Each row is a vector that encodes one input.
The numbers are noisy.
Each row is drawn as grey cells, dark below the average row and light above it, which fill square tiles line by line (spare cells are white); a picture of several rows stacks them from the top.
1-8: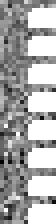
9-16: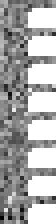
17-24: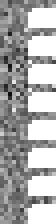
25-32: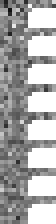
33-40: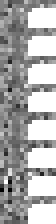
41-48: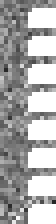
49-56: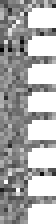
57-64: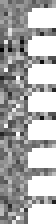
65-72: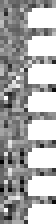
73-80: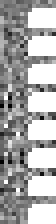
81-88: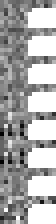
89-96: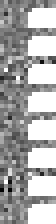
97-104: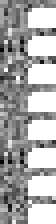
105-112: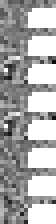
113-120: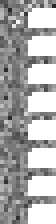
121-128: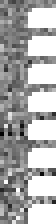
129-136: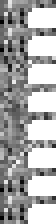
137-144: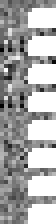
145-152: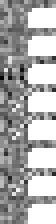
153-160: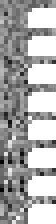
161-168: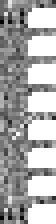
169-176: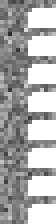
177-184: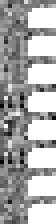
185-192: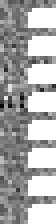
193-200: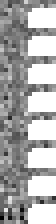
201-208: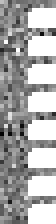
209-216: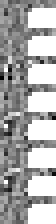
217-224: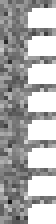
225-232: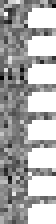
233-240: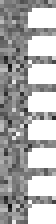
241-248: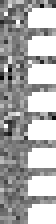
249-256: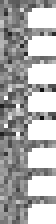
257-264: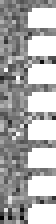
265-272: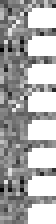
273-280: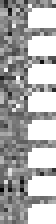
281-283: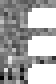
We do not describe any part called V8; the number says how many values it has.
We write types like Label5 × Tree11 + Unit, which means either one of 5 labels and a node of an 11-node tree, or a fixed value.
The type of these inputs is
Circle9 × Tree11 + V8.
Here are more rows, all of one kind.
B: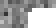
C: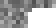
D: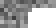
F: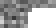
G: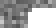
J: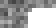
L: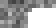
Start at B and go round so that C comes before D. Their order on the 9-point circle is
B, J, L, C, D, F, G.
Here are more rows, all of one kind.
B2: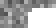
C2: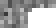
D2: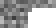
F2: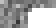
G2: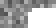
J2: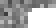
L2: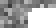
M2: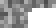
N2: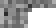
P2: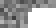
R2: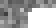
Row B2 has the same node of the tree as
C2, G2, J2 and M2.
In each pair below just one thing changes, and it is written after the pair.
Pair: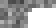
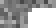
the node of the tree
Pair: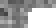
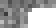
the place on the 9-point circle
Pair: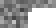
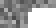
the node of the tree
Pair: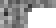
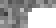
the node of the tree
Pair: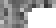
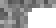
the node of the tree
